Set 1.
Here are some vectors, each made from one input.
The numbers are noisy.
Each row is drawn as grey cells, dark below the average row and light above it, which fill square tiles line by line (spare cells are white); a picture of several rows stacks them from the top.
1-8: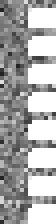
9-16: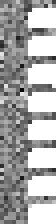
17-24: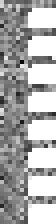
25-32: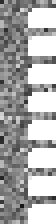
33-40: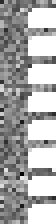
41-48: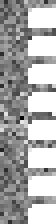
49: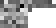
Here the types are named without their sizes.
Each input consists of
a node of a tree.
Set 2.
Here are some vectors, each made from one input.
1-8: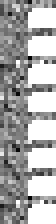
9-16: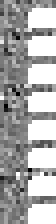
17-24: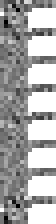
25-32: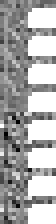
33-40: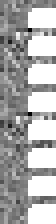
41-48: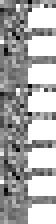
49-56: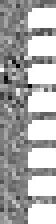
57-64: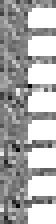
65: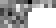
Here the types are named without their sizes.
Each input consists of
a point on a line.
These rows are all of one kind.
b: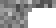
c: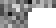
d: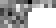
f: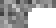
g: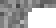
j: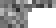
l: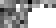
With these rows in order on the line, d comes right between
c and l.
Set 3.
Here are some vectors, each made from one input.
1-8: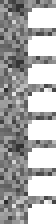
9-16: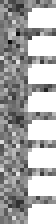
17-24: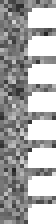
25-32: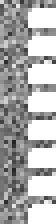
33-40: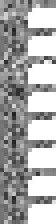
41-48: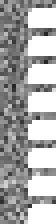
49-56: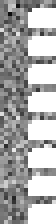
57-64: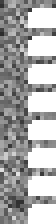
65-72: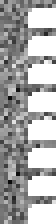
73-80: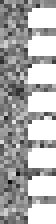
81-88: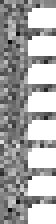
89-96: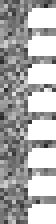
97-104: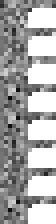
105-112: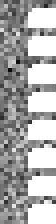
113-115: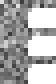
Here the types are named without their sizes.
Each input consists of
a point on a line.
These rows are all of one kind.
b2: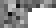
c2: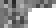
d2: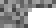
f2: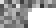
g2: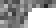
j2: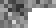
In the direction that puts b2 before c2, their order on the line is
b2, j2, g2, c2, d2, f2.
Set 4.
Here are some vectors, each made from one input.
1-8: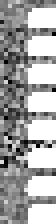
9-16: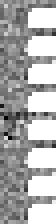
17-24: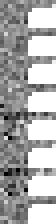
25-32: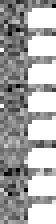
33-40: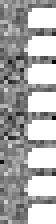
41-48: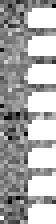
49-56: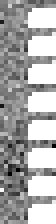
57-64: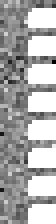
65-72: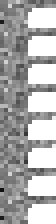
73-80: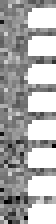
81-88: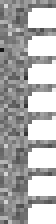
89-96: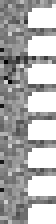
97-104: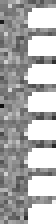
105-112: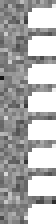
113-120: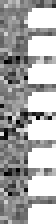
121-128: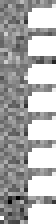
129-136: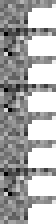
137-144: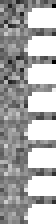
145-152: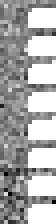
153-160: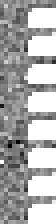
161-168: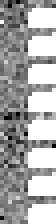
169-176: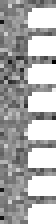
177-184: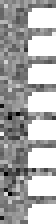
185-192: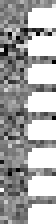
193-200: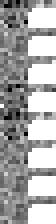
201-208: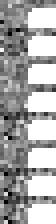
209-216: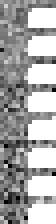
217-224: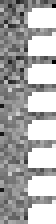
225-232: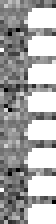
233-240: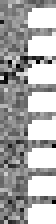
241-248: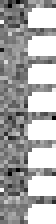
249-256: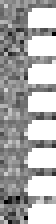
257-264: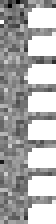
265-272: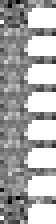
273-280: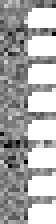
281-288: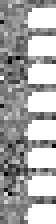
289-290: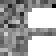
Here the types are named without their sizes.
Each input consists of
either a fixed value, or three true/false values.
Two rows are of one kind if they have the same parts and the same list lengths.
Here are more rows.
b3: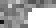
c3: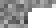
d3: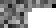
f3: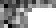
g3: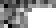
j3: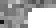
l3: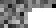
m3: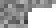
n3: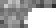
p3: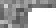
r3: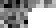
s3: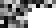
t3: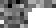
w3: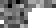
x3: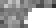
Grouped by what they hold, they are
b3, c3, d3, f3, g3, j3, l3, m3, n3, p3, r3, t3, w3, x3
s3

